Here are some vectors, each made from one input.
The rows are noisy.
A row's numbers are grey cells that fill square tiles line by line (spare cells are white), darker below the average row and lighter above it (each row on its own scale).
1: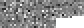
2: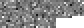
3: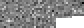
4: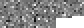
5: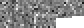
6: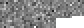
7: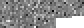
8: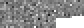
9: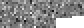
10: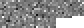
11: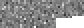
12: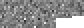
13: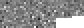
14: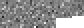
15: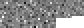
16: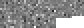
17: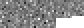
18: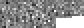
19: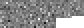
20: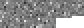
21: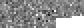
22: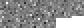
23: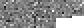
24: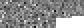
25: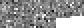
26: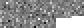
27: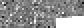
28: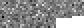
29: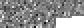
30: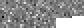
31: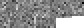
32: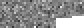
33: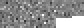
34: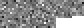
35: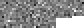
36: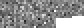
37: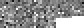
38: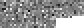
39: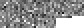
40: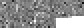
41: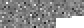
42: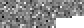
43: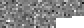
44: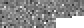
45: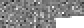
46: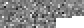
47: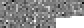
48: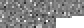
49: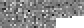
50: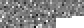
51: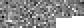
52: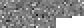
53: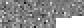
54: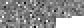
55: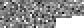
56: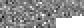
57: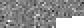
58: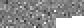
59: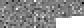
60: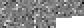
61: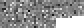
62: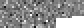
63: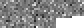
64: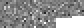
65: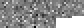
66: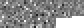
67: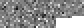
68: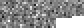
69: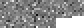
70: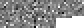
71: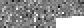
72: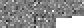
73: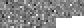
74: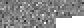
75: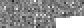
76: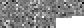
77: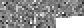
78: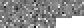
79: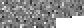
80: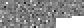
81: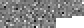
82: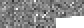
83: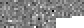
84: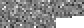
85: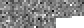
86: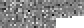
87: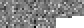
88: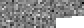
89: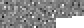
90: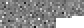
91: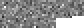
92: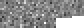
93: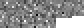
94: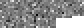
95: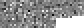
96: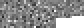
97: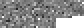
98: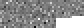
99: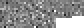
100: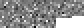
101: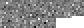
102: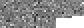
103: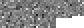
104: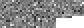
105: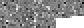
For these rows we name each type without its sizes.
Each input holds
a list of points on a line.
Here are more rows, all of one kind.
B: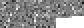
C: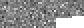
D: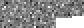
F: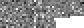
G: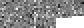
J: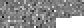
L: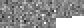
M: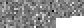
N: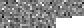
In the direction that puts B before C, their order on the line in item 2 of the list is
N, B, D, G, L, J, F, C, M.
